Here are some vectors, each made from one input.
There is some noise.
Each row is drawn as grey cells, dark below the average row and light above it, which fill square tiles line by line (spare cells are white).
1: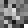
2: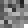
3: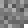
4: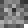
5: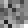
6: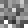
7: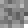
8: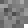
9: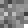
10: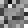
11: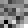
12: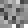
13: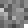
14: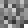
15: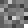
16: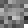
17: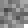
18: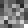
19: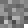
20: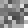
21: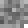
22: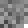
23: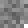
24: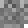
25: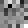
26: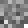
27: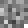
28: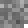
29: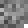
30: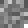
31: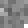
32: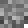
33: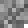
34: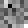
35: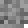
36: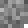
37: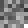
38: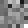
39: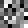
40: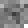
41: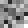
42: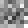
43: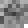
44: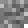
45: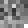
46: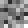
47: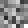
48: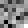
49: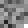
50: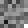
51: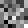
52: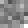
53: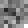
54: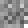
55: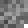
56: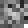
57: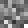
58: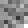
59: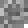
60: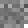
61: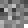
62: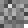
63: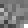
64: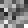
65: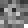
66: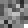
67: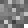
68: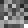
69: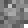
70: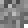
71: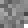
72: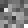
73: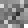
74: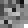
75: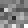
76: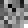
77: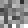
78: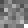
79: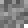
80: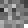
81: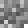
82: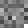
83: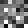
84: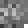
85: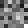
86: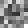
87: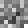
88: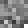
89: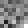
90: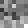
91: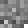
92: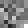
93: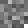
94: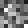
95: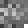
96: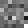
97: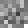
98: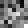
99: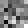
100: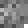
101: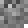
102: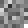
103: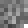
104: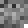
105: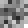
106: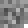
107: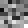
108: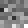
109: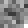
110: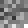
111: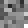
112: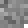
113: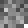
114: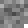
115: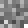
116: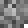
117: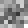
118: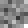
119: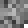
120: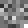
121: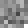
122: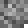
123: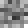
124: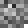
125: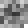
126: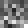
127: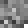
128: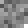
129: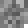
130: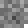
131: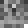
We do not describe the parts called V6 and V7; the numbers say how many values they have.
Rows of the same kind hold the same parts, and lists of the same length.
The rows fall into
3 kinds.
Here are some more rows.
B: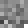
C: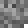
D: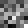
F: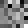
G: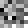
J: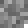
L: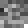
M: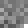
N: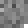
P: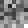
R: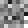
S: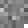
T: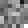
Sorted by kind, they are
B, C, D
F, G, L, P, T
J, M, N, R, S

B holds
a true/false value and a value of V6.
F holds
a value of V7.
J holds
a point on a 5-point line and a true/false value.
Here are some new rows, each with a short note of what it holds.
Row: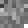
a point on a 5-point line and a true/false value
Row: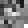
a value of V7
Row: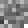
a true/false value and a value of V6
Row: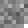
a point on a 5-point line and a true/false value
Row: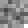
a true/false value and a value of V6
